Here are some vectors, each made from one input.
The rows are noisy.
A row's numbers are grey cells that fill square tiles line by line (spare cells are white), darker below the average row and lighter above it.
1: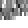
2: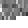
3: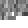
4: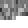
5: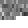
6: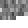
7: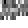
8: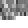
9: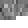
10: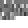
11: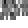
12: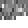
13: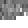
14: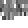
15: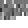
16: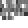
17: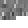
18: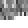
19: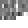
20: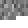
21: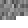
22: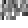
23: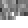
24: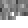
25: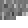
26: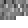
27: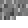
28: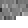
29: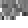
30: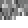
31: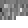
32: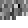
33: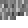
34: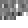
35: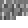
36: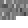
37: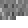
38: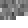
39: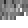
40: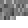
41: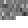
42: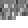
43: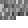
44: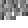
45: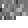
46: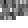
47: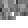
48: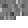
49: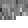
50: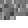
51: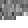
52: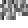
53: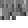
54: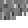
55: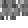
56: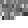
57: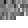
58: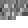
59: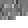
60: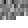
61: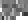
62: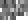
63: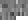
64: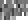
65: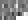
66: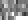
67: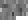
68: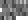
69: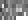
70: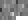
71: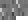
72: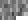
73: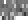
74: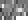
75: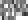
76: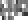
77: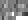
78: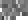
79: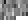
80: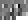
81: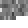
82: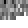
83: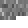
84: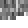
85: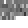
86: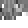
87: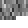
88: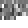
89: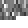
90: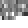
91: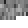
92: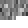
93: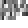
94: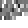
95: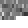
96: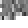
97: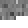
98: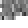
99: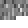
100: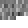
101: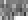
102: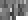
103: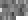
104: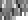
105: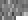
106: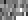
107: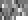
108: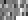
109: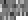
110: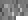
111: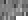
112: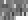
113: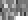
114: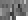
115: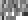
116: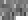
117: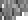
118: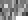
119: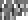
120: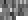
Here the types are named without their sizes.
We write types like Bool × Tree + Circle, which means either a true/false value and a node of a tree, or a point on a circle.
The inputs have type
Bool × (Tree + Unit).
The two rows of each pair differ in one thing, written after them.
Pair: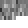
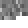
the true/false value
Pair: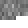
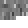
the true/false value
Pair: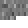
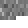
the node of the tree
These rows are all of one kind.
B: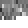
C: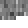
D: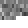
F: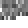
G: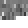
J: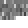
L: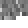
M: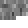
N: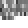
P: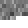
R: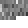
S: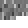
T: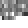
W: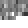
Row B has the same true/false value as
N, T and W.
